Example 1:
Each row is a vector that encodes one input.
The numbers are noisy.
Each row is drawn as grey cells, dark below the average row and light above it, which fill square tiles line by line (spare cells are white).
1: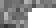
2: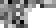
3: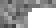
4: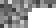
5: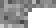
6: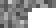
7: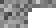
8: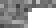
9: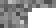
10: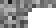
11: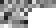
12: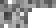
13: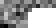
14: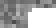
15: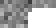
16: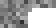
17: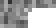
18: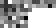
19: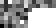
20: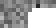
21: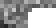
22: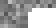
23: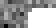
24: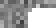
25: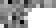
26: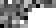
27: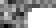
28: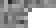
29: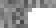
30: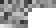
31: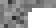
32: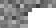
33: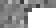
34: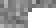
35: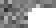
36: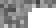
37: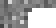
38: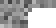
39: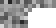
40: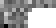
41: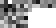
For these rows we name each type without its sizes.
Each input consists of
a label, together with either a fixed value, or three true/false values.
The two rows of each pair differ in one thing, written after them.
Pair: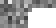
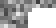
the label
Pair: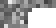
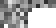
one of the three true/false values
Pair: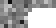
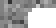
one of the three true/false values
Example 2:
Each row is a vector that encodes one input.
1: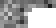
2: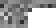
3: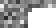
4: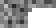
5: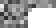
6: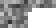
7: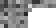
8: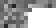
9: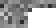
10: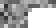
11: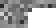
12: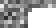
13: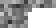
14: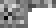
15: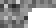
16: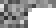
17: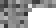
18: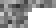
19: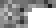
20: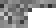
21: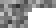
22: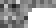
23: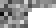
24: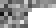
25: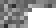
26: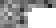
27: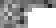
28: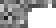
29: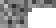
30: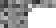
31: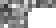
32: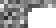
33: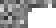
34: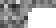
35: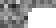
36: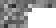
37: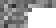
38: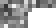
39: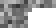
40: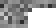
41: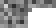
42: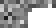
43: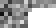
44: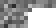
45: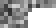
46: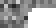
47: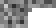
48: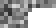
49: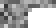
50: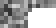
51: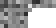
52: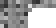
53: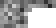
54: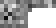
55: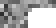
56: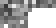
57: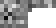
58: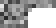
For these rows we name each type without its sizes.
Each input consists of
either a label, or a point on a line.
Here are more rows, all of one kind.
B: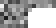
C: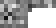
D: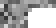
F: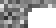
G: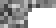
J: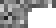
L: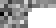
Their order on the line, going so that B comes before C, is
G, L, D, B, F, J, C.
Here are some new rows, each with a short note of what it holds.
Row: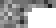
a label
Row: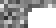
a point on a line
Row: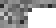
a label
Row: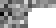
a point on a line
